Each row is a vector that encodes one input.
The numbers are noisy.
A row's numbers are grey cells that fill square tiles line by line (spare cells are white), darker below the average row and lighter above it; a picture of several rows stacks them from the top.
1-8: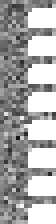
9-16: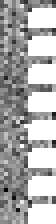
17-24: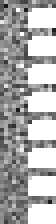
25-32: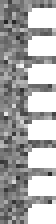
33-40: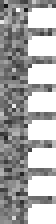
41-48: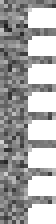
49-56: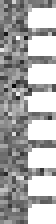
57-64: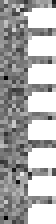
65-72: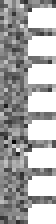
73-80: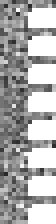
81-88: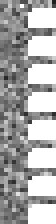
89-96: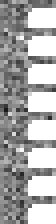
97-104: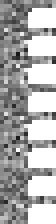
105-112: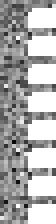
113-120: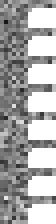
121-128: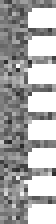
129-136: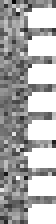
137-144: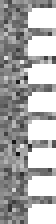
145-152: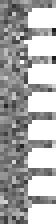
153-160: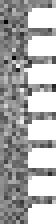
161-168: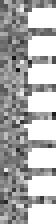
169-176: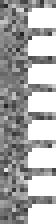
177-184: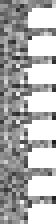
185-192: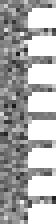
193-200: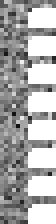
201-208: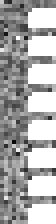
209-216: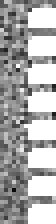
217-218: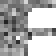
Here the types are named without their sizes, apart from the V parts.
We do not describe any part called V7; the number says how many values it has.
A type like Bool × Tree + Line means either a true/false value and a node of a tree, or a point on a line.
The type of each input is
(Bool × Bool × Bool × Bool + Unit) × V7 + Line.
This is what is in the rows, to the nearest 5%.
About 40% of them hold a point on a line. The rest hold a value of V7, together with either a fixed value, or four true/false values.
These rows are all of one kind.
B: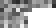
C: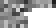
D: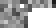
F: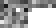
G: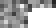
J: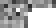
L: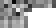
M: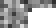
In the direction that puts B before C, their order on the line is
F, M, G, D, J, L, B, C.
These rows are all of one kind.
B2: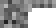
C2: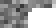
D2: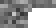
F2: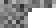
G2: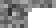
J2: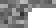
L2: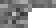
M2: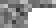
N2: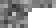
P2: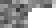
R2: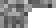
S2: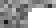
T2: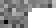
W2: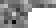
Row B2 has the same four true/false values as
D2, L2, N2 and W2.
